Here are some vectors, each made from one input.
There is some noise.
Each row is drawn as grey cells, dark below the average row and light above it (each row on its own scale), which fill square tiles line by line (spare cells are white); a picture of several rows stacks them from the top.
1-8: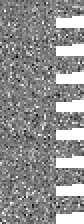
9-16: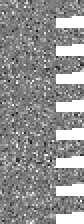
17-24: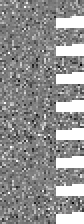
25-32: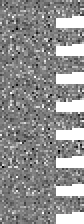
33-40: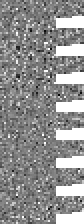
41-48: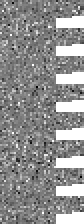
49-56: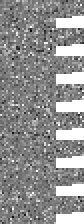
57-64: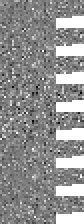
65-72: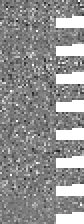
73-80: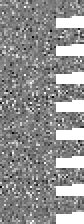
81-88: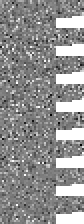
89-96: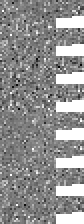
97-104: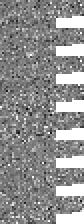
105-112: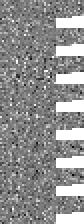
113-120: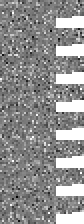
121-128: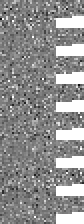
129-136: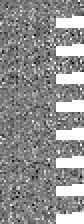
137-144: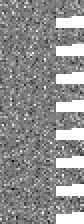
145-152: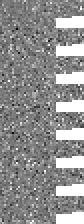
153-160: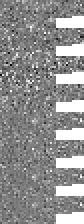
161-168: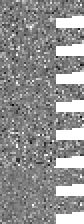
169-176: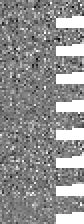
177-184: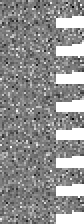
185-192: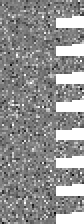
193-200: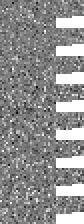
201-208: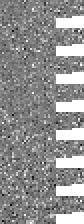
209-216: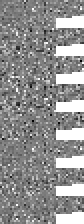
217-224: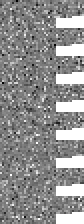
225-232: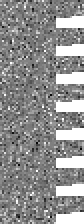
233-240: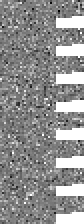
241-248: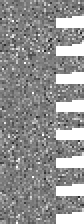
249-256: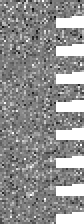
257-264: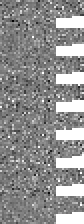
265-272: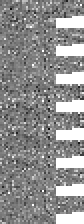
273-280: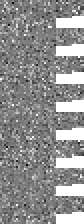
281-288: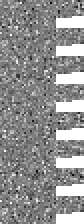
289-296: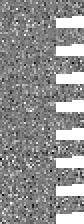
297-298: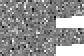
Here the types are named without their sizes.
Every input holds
a true/false value, together with either a label, or a node of a tree.
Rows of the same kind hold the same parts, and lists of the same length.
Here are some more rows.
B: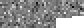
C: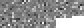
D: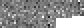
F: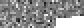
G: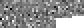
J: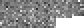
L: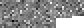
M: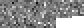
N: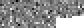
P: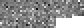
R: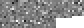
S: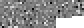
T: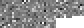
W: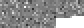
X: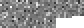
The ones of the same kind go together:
B, C, D, G, J, L, M, N, P, R, T
F, S, W, X

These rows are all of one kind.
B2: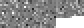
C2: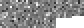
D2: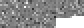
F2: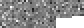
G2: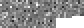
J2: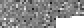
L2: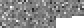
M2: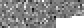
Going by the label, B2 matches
D2 and M2.
